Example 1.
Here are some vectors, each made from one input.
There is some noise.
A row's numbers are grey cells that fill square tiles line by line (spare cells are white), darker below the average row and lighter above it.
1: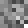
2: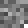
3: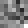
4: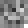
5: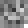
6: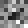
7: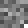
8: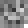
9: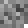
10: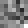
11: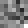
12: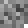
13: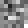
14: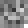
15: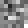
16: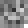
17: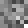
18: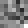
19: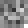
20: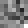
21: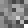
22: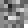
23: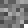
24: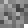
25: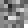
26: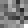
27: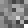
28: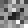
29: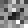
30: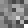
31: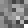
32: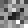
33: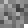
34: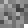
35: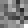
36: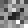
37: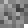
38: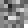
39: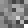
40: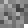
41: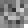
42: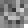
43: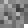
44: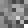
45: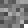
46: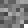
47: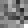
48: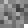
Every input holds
a point on a 7-point line.
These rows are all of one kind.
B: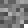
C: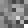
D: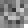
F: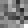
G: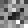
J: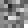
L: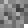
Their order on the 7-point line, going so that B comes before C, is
G, F, L, B, C, D, J.
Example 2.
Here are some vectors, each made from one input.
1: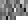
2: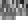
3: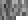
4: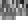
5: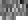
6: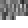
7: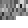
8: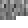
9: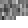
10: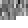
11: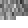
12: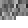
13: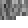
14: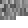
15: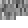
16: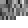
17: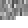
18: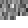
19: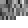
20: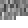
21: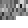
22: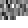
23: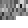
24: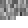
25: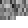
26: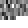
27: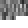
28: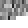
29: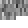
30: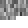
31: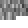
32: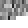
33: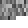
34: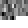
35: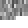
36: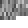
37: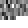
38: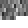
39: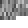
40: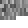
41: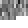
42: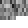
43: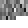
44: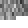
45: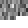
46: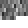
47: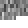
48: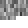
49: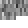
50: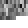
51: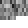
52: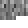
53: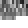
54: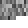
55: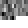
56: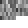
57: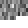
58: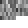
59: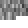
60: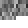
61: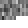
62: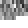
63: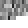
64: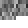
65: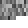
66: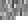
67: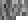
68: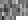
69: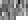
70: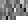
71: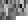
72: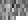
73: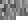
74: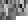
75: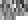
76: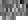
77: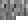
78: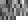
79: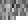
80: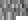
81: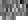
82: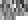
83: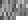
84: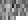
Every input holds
a point on a 5-point line and a point on a 6-point line.
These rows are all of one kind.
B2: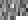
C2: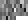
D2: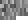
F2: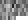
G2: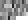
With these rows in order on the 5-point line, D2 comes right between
B2 and F2.
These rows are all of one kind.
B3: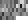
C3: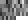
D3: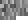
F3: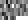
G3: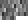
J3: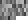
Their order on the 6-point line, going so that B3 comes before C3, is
J3, B3, D3, C3, G3, F3.
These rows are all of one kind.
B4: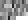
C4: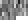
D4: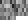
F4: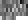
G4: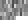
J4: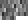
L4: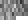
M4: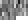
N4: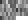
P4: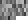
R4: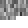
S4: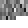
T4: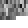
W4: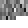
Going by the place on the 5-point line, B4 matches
C4, G4 and M4.
